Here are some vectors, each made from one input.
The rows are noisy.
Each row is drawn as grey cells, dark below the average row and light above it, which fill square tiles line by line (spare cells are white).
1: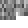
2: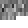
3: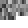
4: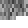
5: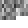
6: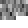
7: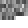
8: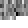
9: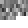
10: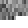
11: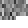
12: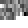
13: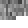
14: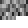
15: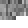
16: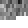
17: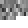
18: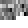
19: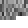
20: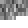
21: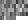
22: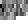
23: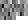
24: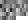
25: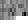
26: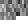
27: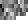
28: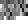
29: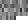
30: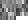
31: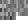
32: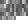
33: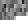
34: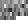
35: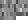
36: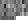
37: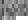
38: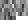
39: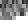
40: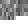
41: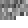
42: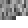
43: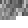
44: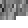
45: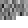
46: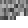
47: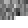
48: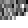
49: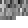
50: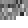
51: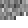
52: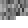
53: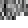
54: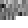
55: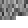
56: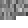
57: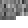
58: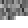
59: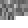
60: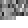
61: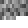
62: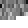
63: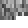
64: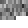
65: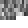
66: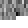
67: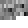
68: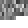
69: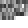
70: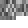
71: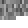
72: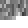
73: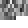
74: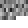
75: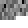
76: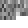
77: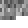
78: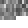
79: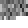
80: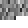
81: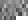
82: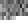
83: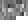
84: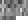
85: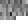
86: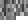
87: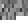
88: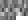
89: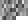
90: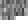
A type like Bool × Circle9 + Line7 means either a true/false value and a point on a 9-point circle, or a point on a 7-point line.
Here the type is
(Bool × Bool × Bool × Bool + Label7) × Label4.
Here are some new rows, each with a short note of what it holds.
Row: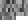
one of 4 labels and one of 7 labels
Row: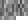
one of 4 labels and four true/false values
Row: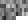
one of 4 labels and one of 7 labels
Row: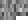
one of 4 labels and four true/false values
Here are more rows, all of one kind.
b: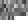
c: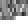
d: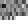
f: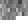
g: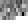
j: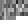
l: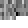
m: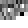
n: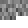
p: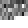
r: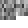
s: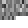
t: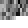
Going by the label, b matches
d, p and s.
